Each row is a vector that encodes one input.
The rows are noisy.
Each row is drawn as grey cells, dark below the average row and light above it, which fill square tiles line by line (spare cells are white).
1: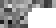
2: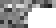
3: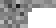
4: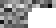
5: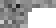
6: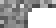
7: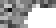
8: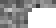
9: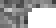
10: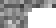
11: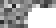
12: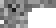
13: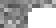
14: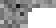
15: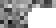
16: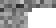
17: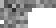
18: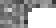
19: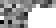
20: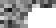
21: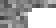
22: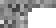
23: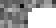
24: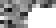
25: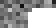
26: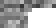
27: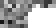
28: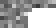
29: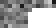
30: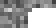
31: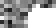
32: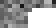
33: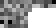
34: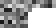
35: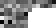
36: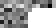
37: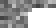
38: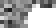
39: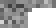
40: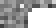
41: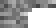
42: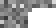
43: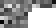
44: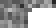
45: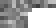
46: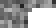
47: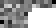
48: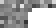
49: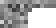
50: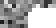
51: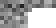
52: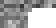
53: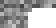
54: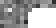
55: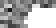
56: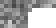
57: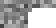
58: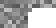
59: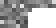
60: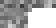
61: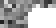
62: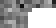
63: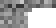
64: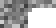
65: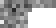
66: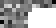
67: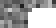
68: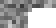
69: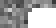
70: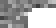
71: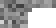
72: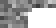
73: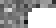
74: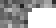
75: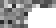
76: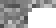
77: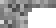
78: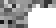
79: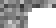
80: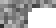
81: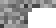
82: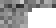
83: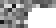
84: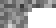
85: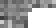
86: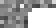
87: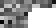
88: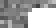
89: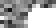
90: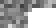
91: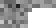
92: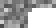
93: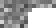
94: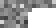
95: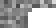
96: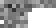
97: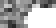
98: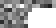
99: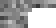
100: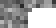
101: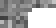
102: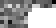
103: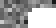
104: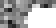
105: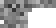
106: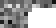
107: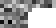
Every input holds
one of 4 labels, together with either a point on a 5-point line, or a point on a 6-point line.
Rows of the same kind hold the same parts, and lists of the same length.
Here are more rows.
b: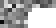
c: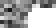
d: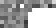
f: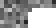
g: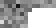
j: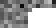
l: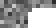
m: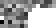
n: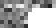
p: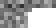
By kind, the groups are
b, c, m, n
d, f, g, j, l, p

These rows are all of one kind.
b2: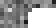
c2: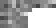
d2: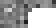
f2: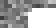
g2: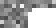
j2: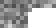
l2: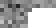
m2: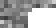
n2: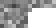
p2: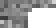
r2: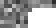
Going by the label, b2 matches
d2 and r2.
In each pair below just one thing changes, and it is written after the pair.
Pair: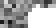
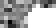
the label
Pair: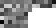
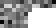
the place on the 5-point line
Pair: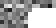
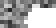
the label
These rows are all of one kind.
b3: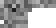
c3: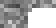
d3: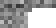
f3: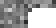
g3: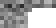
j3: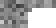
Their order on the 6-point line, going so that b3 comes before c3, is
b3, f3, c3, j3, g3, d3.
